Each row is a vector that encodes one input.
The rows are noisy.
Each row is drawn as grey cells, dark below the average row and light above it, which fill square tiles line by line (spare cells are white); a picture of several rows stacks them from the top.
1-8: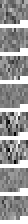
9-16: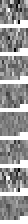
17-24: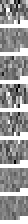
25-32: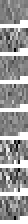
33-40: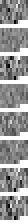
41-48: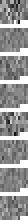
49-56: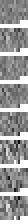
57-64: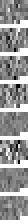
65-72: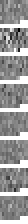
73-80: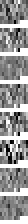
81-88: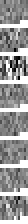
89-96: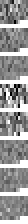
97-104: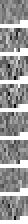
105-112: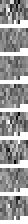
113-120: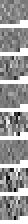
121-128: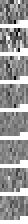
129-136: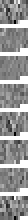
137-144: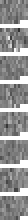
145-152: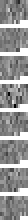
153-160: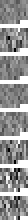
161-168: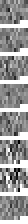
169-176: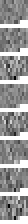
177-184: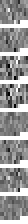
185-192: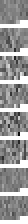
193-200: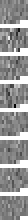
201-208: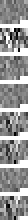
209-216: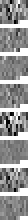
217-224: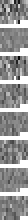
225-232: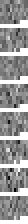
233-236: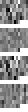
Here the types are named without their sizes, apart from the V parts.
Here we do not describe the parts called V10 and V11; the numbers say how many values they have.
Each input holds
three true/false values and a value of V10, together with either a point on a line, or a value of V11.
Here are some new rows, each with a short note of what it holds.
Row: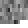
a point on a line, three true/false values and a value of V10
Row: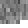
a point on a line, three true/false values and a value of V10
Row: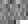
a point on a line, three true/false values and a value of V10
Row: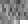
three true/false values, a value of V10 and a value of V11
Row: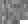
three true/false values, a value of V10 and a value of V11
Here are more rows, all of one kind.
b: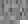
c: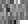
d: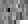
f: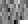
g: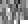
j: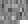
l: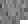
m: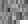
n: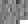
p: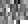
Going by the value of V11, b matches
j and p.
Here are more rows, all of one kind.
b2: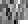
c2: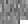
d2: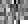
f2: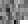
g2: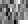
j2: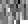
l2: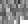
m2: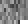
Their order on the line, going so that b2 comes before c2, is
b2, c2, g2, l2, f2, j2, m2, d2.
